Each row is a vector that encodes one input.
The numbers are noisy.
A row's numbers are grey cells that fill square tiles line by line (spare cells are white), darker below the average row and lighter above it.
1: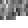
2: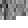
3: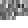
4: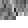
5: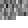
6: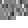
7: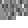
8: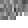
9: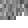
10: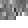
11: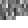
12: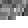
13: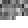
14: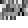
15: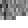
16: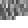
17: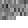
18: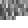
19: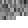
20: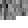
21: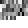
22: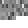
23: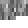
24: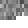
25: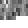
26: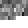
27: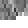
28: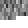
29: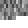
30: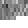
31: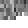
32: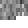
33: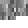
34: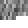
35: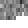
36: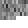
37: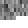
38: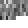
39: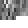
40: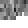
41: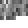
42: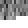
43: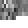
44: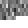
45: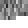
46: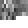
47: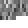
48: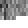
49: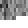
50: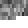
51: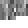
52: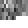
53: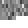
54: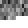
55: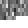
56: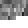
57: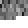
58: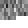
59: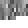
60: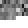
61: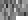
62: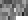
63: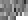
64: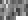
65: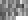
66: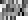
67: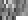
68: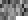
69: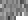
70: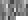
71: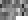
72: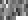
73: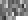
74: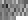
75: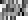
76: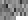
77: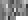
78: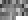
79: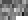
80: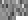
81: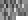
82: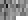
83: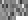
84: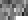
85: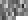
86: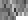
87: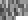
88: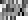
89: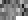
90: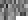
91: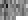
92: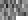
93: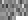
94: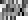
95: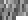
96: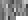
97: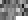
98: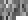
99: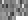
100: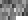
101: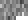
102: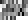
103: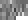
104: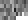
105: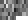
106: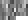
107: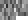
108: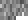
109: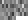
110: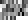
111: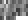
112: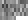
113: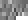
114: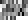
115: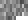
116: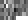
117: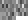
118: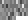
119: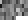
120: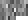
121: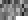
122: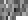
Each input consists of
a list of up to two points on a 6-point circle.
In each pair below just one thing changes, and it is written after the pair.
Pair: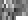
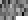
the place on the 6-point circle in item 1 of the list
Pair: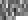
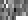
the place on the 6-point circle in item 1 of the list
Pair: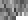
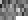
the place on the 6-point circle in item 1 of the list
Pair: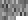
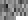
the place on the 6-point circle in item 2 of the list
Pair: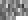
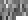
the place on the 6-point circle in item 1 of the list
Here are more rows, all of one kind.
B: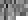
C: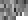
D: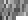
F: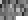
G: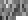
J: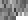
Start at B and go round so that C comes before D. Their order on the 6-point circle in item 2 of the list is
B, C, F, J, D, G.
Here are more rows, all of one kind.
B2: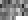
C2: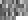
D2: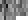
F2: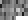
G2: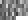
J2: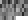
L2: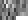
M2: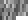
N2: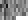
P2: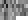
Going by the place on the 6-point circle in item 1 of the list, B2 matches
F2 and J2.
